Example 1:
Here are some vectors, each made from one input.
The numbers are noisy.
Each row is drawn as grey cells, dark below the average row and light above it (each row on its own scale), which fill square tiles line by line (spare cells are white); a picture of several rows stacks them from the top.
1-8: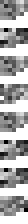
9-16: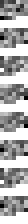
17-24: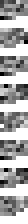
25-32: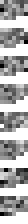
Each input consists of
one of 6 labels.
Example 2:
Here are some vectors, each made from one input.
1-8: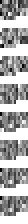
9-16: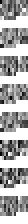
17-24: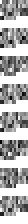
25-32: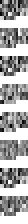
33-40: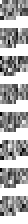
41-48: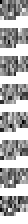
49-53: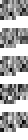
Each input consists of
a point on a 5-point line.
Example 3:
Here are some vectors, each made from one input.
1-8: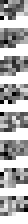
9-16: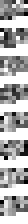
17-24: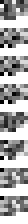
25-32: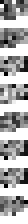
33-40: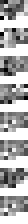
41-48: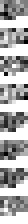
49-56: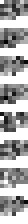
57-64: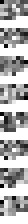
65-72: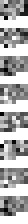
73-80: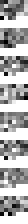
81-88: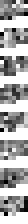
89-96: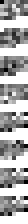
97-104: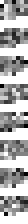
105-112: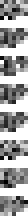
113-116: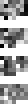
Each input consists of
four true/false values.
